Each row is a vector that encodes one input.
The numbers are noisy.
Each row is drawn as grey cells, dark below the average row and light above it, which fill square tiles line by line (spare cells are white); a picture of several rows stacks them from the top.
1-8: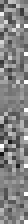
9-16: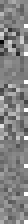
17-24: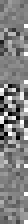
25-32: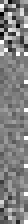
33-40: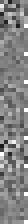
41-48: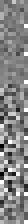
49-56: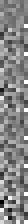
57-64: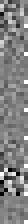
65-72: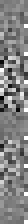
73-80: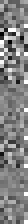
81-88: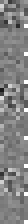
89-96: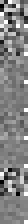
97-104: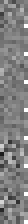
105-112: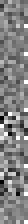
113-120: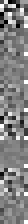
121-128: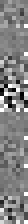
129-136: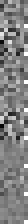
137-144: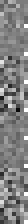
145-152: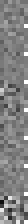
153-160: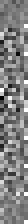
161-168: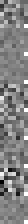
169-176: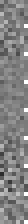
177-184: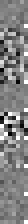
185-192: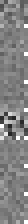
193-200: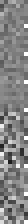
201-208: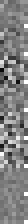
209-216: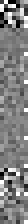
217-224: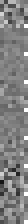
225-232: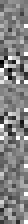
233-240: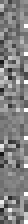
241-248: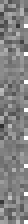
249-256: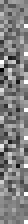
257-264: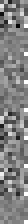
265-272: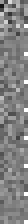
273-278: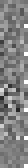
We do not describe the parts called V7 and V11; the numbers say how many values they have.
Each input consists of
a point on a 9-point line, a true/false value and a value of V7, together with either a point on a 6-point circle, or a value of V11.
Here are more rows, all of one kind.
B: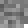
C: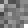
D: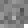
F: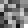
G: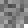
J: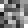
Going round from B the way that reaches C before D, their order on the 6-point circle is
B, C, J, G, F, D.
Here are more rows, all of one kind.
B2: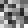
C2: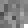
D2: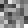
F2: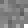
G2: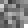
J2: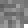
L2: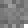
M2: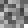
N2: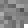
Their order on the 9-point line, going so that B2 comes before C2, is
N2, J2, F2, B2, C2, D2, G2, M2, L2.
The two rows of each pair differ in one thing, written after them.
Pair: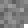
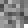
the place on the 9-point line
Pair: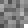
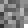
the value of V7
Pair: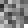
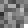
the value of V7
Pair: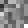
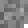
the place on the 9-point line
